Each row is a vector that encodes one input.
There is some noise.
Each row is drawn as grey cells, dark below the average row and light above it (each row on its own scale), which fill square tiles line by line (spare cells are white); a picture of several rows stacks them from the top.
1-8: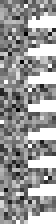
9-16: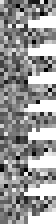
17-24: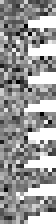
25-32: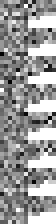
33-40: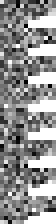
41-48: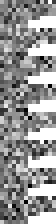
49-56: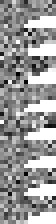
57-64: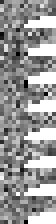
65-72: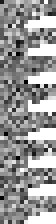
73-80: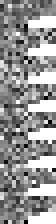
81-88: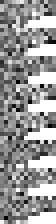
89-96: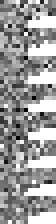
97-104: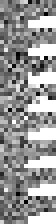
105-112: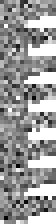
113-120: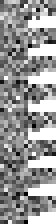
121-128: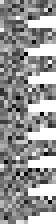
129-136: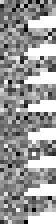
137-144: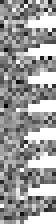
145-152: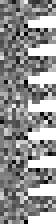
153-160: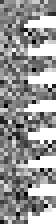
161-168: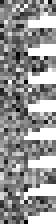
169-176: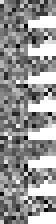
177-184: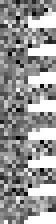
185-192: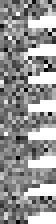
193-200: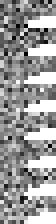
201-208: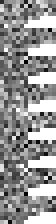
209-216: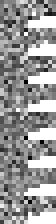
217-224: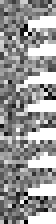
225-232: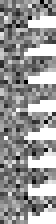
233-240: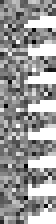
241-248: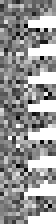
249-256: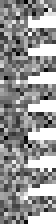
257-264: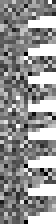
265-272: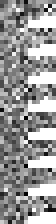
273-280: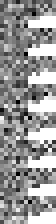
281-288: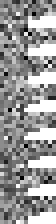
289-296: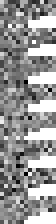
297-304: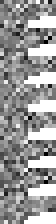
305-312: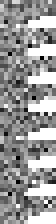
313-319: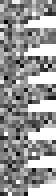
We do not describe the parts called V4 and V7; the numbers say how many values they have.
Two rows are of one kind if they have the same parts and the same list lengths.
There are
3 kinds of row.
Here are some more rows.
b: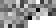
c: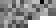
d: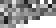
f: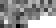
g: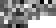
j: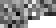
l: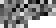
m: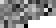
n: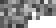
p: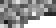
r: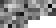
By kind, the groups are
b, c, g, m, n
d, f, j, l, r
p

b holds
a point on each of two 6-point lines.
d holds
a point on an 8-point line and a value of V4.
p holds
a point on a 6-point line and a value of V7.
